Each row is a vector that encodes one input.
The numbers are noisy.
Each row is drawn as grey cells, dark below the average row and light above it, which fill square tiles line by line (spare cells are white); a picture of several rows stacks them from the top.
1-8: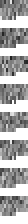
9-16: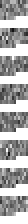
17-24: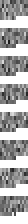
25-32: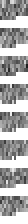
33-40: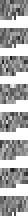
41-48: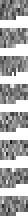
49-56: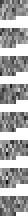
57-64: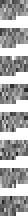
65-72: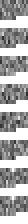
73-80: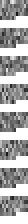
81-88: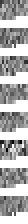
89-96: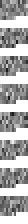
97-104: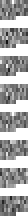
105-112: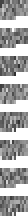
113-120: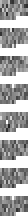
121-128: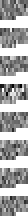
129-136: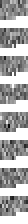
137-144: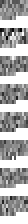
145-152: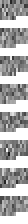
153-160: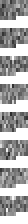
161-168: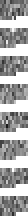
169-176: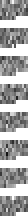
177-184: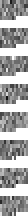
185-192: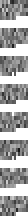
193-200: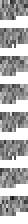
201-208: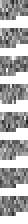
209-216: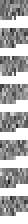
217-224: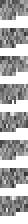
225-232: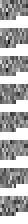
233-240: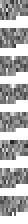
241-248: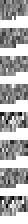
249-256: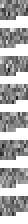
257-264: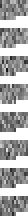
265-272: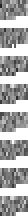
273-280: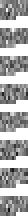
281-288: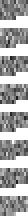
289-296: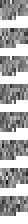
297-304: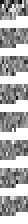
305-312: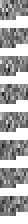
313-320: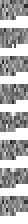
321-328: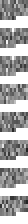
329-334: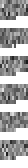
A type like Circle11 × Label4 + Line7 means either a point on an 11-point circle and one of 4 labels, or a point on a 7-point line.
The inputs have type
Circle20 + Unit.
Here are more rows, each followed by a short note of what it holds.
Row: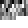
a fixed value
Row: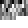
a fixed value
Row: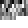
a fixed value
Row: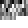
a fixed value
